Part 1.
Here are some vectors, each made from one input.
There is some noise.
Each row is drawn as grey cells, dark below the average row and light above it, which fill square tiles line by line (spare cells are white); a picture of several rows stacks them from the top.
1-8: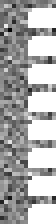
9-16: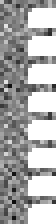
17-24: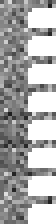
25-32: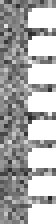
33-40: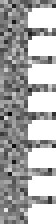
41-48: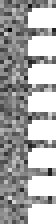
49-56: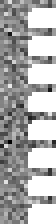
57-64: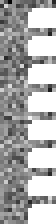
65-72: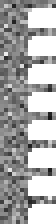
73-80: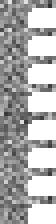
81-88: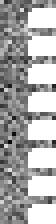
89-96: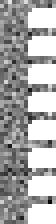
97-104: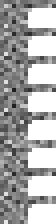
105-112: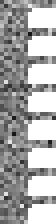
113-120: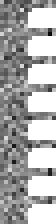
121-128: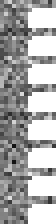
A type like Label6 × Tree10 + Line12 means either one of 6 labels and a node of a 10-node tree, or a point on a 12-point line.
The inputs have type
Label4 × Line5 + Tree8.
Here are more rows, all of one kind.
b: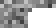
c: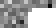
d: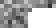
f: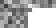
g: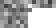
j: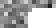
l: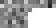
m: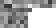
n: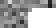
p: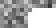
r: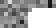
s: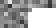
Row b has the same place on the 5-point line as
d, l and p.
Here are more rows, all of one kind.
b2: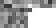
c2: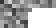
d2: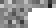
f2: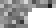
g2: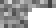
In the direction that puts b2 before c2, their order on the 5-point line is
b2, c2, g2, f2, d2.
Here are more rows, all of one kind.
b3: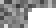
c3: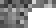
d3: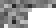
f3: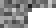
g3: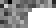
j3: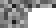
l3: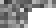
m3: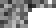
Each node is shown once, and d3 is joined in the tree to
b3 and j3.
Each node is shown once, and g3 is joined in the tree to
b3 and m3.
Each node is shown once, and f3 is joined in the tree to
b3.
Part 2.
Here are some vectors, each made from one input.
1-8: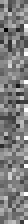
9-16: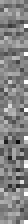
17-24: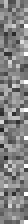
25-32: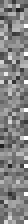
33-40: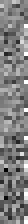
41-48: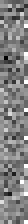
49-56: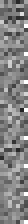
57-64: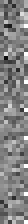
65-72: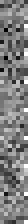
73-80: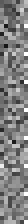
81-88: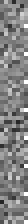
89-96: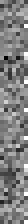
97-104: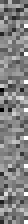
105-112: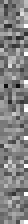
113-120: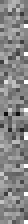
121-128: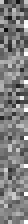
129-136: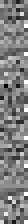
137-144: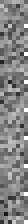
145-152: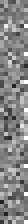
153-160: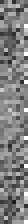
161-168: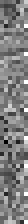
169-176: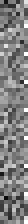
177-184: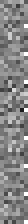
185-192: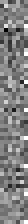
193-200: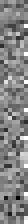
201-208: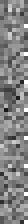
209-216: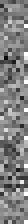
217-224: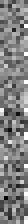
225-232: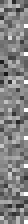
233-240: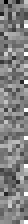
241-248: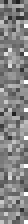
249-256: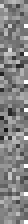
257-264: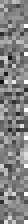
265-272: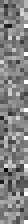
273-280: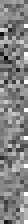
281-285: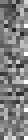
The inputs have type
Bool × Line15 + Circle10.
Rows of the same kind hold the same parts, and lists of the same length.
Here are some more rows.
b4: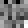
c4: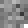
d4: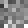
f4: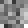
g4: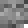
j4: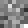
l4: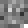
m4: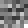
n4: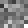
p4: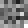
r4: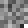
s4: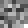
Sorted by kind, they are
b4, f4, m4, p4, s4
c4, d4, g4, j4, l4, n4, r4

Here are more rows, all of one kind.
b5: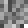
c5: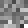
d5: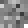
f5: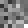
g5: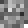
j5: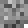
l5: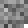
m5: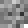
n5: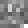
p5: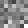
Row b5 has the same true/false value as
c5, f5 and p5.
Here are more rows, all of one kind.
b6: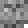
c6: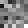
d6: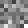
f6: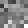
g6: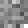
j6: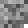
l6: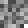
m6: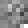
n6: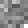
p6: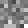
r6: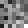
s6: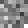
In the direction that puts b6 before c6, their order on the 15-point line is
b6, j6, l6, s6, n6, p6, g6, d6, f6, m6, c6, r6.
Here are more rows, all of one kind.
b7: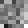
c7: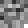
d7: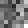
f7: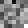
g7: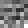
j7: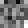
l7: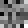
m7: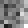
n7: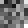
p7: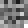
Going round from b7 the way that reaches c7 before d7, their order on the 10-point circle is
b7, f7, c7, g7, p7, j7, l7, n7, d7, m7.
